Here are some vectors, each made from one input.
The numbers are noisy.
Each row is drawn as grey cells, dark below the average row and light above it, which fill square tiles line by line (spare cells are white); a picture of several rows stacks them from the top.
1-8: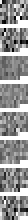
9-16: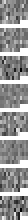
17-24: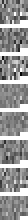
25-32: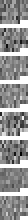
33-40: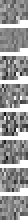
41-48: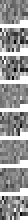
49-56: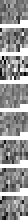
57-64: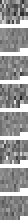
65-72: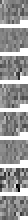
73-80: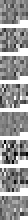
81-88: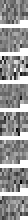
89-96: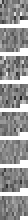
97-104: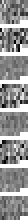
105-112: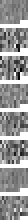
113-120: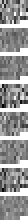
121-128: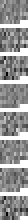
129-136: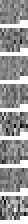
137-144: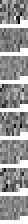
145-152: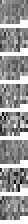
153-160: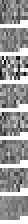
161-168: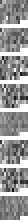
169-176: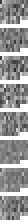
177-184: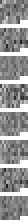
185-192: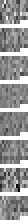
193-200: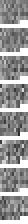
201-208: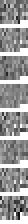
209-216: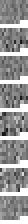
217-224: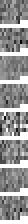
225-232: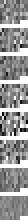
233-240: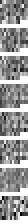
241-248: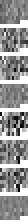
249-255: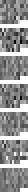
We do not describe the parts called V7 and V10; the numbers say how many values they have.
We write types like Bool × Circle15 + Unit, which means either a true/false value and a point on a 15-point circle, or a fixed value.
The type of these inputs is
Bool × (Label9 + Line8) + V7 × V10.
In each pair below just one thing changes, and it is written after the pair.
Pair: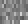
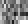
the true/false value
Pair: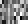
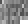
the true/false value
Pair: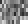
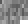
the true/false value
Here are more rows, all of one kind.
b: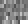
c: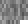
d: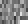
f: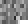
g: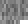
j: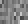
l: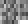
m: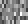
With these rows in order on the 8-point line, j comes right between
c and g.
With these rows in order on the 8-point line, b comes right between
f and m.
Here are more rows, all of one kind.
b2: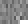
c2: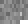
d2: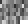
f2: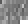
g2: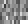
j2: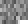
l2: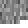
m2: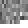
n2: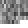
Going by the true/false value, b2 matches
c2, d2 and m2.
